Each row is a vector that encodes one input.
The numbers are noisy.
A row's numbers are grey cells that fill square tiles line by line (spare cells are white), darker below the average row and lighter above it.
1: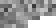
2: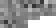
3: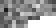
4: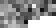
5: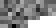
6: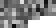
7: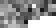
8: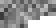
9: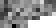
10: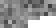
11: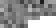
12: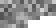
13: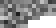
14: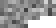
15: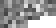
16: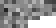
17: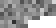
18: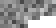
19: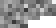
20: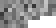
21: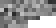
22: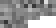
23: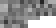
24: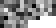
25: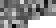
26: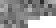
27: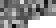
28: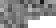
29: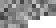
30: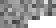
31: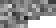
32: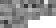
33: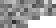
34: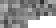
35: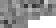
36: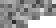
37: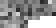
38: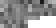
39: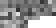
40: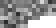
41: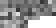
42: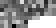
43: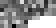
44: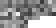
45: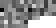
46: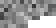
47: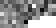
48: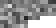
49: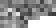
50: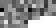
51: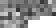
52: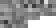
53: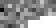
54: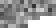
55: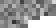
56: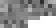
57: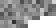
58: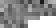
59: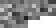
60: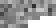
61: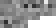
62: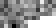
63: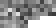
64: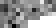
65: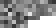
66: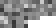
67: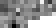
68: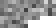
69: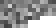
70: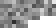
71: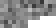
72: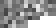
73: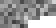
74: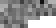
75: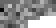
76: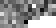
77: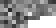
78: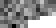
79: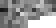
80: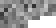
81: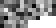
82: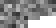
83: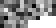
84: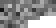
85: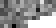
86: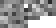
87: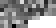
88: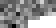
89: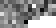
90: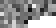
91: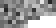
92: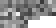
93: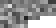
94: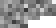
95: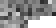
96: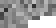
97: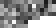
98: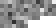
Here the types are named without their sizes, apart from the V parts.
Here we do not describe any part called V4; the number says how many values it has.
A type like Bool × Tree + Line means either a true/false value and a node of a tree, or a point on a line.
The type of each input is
List(Bool × V4 + Line).
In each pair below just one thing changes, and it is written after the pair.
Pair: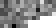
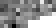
the value of V4 in item 1 of the list
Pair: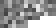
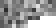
the value of V4 in item 2 of the list
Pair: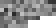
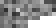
the true/false value in item 1 of the list
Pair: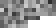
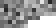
the value of V4 in item 1 of the list
